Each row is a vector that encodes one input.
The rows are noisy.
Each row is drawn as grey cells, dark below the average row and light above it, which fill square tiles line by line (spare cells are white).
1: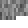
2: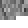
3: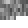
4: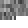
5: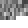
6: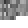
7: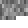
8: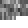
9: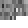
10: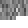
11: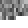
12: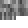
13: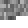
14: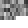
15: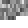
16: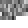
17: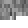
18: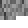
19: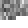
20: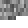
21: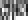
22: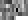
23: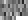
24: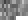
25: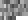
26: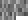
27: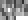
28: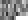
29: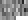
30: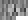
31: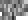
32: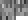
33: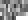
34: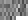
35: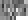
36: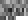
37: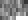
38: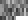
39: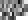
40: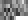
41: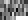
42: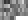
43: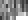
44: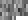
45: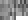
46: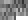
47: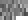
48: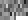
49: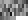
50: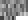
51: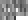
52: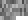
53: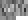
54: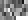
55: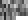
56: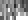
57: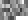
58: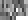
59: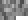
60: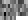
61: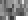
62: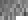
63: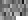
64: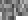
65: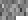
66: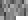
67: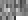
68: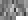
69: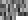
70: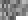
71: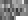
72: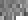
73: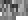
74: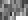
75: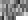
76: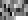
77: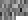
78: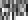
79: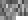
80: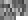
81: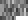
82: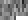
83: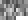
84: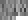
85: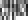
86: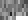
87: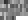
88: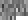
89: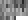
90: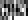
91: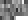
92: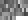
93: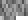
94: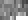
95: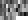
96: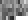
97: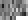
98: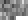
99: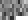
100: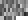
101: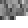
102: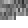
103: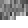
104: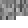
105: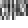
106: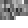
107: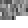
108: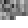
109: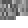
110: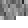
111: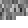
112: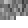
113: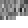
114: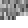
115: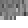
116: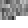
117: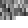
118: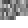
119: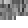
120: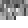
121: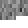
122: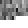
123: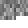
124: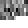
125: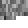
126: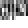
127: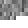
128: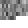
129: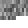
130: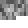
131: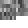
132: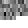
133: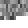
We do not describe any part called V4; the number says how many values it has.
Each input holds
a list of up to two items, each a point on a 6-point line and a value of V4.
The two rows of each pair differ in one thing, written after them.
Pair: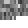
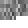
the place on the 6-point line in item 2 of the list
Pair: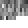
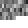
the place on the 6-point line in item 2 of the list
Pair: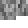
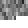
the place on the 6-point line in item 1 of the list
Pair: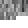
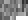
the place on the 6-point line in item 2 of the list
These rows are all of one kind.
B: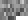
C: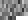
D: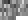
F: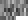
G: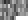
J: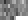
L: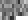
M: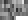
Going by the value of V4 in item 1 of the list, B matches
C and M.
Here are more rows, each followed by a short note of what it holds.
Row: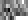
a list of one item
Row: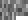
a list of two items
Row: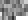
a list of one item
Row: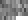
a list of two items
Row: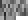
a list of two items
